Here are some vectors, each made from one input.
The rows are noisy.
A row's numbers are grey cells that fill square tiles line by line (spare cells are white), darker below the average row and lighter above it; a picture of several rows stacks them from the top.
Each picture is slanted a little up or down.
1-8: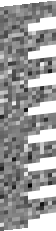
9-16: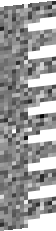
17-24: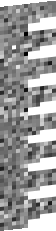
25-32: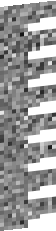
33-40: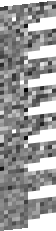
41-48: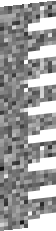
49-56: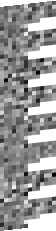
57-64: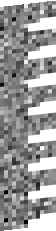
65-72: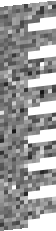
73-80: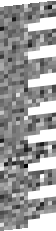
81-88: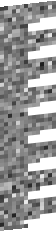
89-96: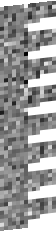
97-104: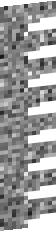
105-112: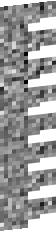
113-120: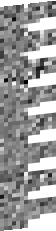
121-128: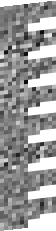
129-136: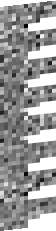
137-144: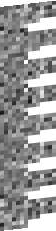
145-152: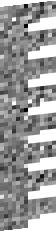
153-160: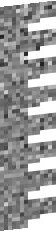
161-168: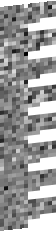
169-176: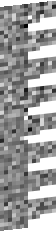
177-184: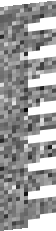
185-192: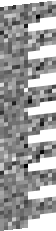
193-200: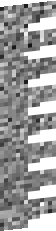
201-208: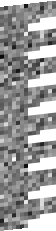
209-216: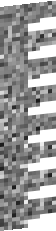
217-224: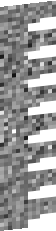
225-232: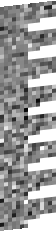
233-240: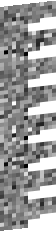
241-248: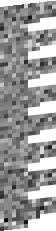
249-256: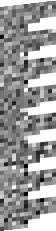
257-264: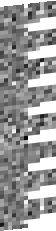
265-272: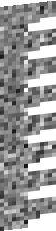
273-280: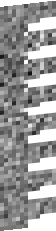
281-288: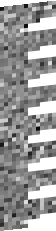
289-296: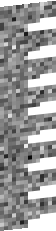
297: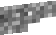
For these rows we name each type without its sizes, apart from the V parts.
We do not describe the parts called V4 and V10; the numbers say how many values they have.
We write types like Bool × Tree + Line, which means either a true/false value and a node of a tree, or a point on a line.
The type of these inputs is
((Bool × Bool × Bool + V4) × Line + V10) × Line.
